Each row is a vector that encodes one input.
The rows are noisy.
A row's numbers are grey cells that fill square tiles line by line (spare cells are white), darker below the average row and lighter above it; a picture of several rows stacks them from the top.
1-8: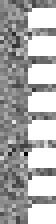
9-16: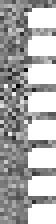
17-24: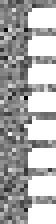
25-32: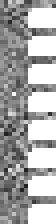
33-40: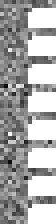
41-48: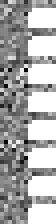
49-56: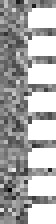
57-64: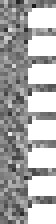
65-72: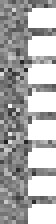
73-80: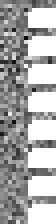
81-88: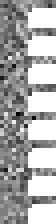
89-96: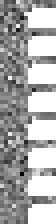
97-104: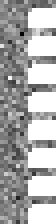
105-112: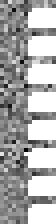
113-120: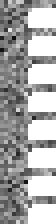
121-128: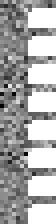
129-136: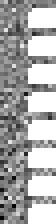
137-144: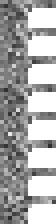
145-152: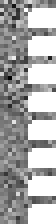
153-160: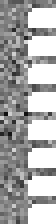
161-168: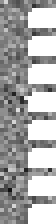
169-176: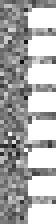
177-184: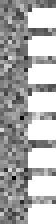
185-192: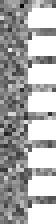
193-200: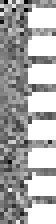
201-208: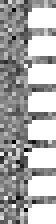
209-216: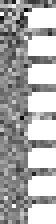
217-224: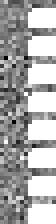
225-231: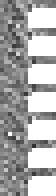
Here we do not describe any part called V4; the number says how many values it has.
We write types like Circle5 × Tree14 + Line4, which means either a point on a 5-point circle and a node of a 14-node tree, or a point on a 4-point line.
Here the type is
Label6 × (Line6 + V4) + Tree8 + Tree9.
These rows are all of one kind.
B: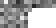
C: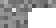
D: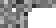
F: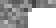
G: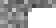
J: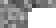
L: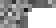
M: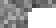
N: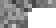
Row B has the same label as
J, M and N.
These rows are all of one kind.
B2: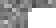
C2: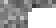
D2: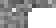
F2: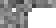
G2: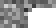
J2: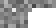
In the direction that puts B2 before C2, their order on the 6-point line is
G2, J2, F2, D2, B2, C2.
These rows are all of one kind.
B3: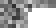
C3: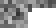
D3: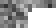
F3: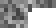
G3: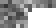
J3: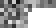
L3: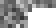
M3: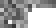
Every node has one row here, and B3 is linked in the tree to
L3 and M3.
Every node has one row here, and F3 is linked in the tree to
C3 and L3.
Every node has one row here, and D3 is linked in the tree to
G3.
